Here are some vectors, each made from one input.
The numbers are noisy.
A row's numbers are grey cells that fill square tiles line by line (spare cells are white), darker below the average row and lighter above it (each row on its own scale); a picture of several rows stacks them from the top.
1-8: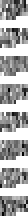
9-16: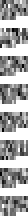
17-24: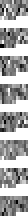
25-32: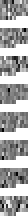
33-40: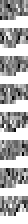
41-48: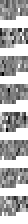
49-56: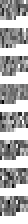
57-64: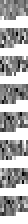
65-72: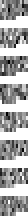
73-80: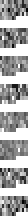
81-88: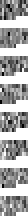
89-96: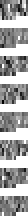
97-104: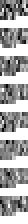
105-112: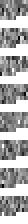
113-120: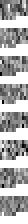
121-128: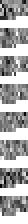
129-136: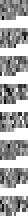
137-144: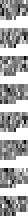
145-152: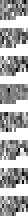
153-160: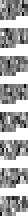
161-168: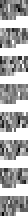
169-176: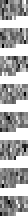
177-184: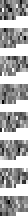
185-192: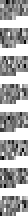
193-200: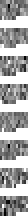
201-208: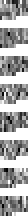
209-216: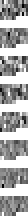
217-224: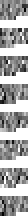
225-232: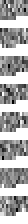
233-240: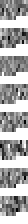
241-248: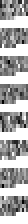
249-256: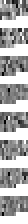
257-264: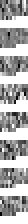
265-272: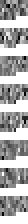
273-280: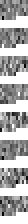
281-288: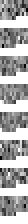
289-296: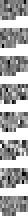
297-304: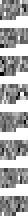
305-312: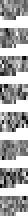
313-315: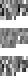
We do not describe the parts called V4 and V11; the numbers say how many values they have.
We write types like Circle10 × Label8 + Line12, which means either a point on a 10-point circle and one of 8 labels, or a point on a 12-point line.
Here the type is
(Label10 × V4 + Line3 × Line3) × V11 + Unit.
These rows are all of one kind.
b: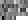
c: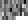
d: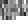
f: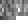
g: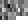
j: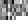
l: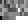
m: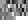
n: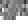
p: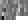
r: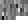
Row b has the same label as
g, j and r.
